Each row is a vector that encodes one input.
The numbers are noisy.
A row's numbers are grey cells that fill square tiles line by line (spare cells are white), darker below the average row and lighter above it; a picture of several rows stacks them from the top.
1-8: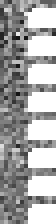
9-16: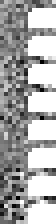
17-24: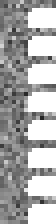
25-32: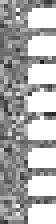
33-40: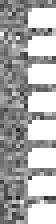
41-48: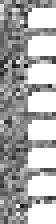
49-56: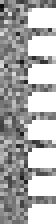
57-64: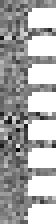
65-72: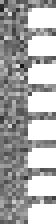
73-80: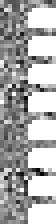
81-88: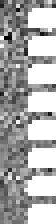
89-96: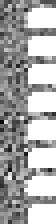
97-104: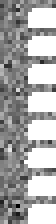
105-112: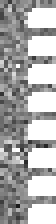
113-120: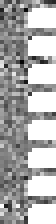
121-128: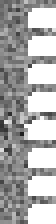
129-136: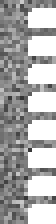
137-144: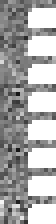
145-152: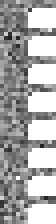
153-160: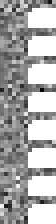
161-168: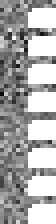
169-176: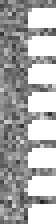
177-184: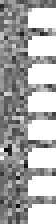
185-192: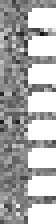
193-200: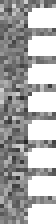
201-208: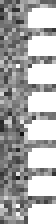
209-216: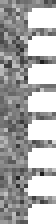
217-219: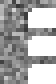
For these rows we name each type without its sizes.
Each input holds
either a point on a circle, or a node of a tree.
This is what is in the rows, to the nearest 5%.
About 60% of them hold a point on a circle. The rest hold a node of a tree.
